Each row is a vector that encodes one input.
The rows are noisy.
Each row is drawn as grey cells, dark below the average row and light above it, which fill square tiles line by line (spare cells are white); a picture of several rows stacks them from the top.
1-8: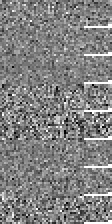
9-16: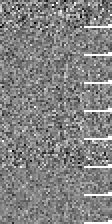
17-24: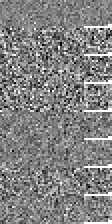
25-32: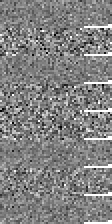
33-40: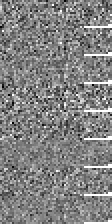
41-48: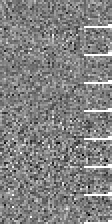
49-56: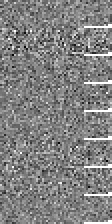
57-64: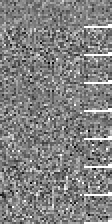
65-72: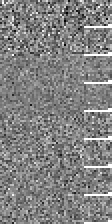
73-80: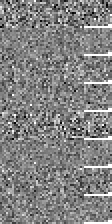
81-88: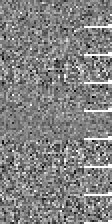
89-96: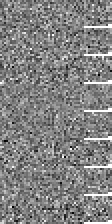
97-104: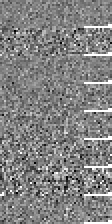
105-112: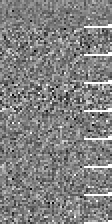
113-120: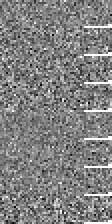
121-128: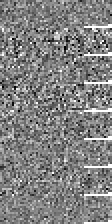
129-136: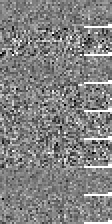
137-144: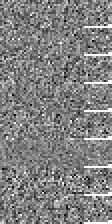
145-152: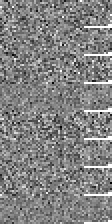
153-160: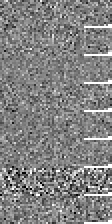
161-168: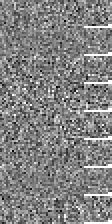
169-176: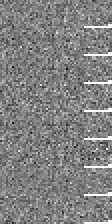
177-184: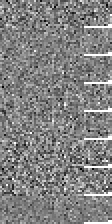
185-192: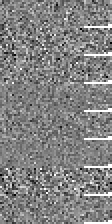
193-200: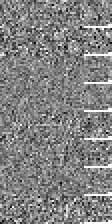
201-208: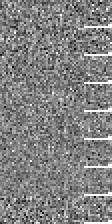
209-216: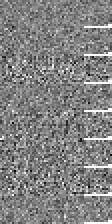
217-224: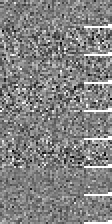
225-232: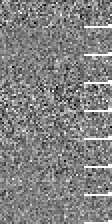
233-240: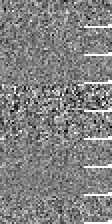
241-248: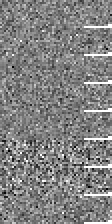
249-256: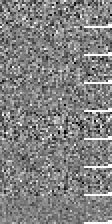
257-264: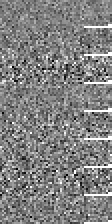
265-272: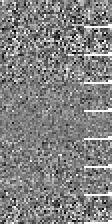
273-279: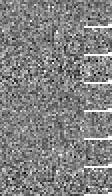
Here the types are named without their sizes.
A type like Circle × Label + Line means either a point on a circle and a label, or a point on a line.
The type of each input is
Bool × (Label + Line).
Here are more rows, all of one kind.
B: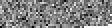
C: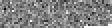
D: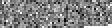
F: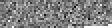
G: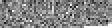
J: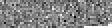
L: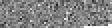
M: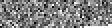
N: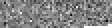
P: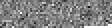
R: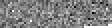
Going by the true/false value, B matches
D, F, M and P.
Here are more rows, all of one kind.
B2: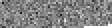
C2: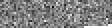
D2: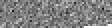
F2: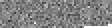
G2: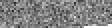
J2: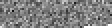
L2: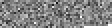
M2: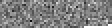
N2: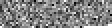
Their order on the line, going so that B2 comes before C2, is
B2, F2, N2, J2, M2, C2, G2, L2, D2.
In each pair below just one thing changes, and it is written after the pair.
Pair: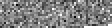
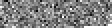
the true/false value
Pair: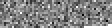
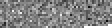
the true/false value
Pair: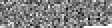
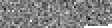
the true/false value
